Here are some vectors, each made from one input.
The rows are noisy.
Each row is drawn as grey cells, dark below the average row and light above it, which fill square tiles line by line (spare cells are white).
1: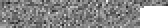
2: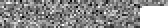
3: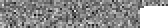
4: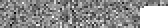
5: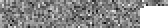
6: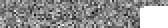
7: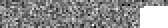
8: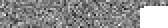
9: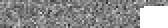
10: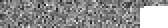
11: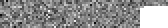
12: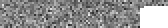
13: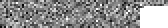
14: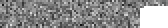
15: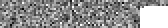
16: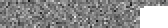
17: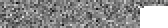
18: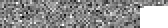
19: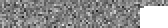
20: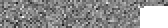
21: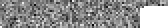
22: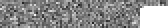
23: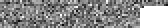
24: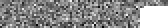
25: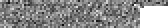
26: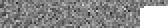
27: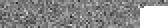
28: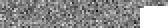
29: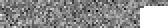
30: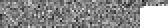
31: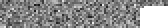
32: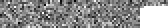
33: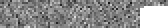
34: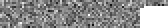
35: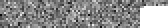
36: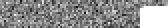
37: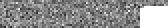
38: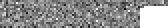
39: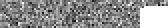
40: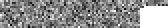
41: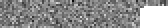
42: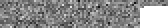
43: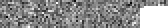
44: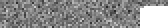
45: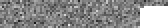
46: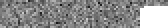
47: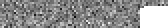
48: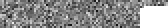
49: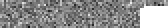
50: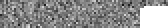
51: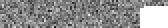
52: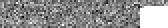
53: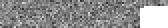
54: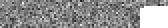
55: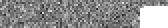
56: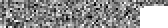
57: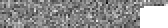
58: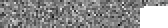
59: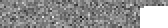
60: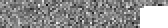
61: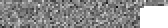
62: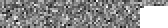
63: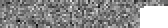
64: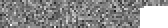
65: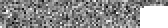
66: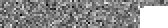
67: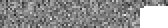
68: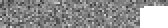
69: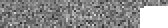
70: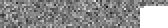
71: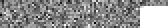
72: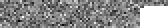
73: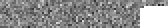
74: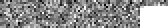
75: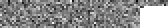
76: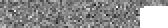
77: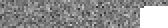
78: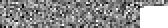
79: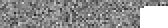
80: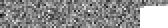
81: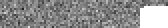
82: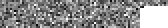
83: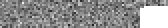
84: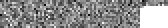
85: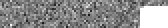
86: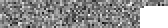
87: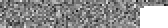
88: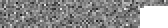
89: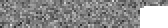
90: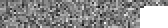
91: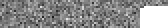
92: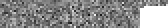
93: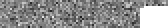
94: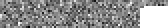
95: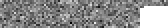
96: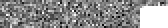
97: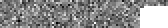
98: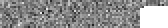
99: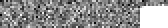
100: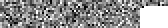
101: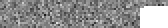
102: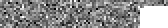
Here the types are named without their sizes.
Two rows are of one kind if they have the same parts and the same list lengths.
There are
4 kinds of row.
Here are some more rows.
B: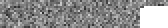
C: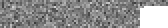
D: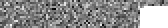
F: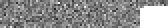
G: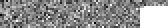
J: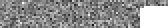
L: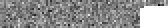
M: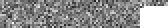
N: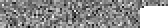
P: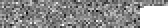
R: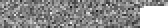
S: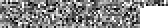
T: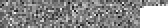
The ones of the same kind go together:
B, J, L, S
C, D, G, T
F
M, N, P, R

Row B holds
three true/false values.
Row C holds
a point on each of two lines and three true/false values.
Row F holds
a label and a point on each of two lines.
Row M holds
a label.
